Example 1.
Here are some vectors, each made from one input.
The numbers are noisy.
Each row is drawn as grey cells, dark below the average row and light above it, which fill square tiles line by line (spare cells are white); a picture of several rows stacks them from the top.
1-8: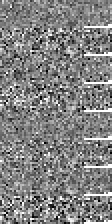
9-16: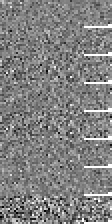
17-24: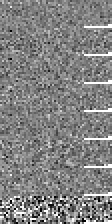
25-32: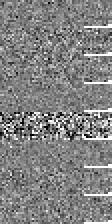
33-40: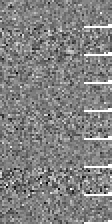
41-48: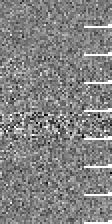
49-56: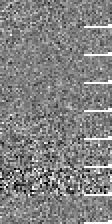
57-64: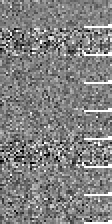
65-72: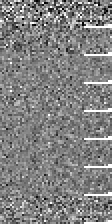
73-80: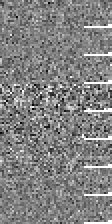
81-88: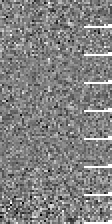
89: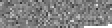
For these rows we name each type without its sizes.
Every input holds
two labels, together with either a fixed value, or three true/false values.
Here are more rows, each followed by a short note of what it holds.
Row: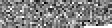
two labels
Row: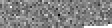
two labels and three true/false values
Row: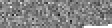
two labels and three true/false values
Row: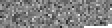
two labels
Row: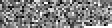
two labels and three true/false values
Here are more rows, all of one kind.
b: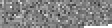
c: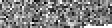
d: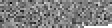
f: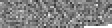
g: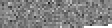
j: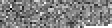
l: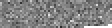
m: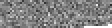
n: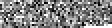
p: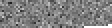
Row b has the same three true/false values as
f, l, n and p.
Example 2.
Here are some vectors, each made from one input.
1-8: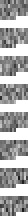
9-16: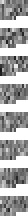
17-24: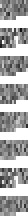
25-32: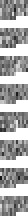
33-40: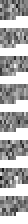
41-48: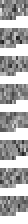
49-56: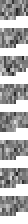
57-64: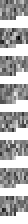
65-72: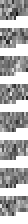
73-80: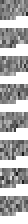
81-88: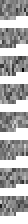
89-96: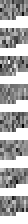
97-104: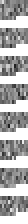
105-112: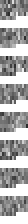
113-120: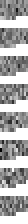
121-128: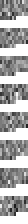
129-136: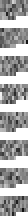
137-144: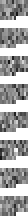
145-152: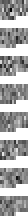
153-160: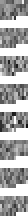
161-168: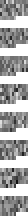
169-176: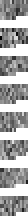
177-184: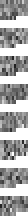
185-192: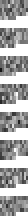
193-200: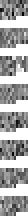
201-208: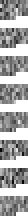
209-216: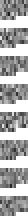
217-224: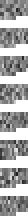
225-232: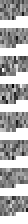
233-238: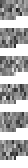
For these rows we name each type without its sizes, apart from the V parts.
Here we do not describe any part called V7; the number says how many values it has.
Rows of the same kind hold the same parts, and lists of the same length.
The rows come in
2 kinds.
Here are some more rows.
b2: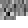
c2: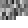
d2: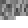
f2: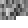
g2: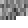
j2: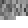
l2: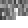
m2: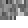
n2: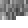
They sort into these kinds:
b2, d2, j2, l2, n2
c2, f2, g2, m2

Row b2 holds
four true/false values.
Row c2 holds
a node of a tree and a value of V7.
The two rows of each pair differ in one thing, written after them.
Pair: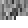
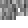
the value of V7
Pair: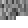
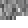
the value of V7
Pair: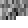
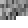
the value of V7
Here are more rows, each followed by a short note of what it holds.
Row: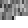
four true/false values
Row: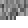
a node of a tree and a value of V7
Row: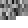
a node of a tree and a value of V7
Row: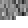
four true/false values
